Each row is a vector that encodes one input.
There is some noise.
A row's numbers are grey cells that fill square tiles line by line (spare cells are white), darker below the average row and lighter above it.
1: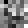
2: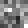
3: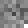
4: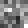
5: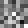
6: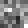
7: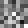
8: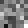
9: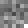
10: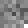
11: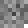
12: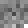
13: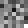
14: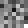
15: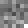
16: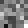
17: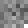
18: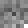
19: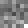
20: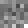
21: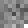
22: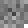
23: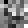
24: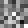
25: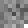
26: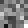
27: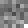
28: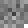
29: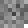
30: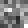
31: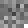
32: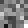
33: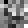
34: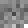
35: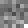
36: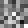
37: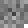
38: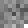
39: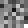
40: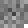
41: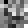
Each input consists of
either a point on each of two 3-point lines, or a point on a 5-point line.
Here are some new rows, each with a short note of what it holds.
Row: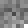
a point on each of two 3-point lines
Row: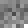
a point on each of two 3-point lines
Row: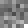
a point on each of two 3-point lines
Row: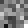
a point on a 5-point line
